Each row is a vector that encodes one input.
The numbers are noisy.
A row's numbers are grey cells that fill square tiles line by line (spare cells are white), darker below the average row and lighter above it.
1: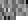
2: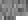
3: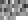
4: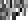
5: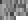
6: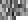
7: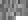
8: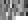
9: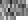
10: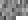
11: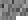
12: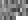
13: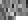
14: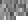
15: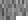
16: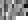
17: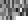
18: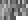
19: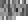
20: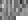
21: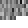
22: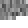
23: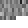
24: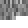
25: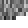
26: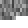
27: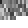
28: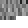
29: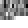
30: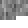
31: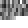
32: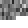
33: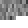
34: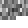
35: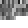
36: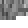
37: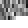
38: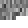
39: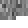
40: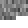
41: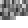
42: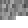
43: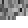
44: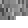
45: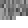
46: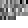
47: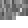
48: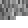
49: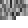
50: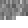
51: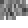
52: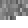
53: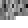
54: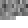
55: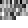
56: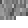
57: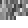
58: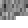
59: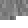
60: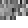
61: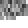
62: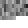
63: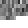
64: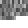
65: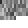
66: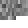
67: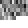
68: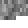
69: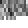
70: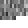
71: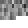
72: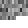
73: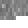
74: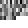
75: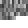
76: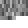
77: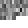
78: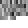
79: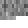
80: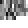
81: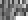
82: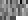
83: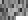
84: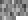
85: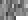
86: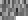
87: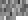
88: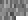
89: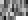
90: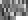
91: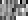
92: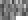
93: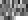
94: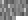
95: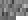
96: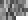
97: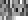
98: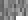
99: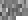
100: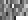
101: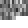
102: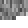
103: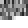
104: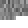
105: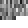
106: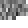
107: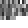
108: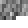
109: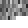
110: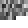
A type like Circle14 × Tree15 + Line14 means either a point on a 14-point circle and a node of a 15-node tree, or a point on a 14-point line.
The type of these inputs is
Line7 + List2(Line9).
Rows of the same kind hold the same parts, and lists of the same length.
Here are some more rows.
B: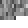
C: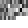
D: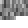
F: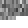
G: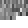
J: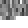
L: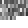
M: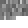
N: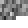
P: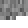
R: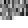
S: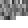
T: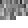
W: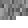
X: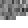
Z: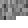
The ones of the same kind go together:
B, J, M, P, S
C, L, R
D, F, N, Z
G, T, W, X

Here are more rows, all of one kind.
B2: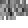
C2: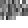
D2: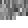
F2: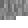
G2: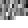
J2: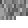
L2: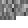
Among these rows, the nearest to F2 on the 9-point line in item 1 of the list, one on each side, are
D2 and J2.
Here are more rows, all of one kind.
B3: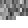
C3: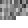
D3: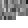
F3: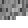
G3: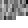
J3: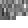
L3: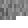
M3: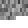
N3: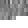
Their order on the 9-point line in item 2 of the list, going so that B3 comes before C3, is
F3, D3, B3, M3, G3, C3, N3, J3, L3.
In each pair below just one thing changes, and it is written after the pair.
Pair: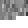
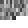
the place on the 9-point line in item 1 of the list
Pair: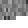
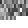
the place on the 9-point line in item 1 of the list
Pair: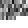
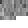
the place on the 9-point line in item 2 of the list
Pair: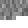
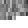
the place on the 9-point line in item 1 of the list
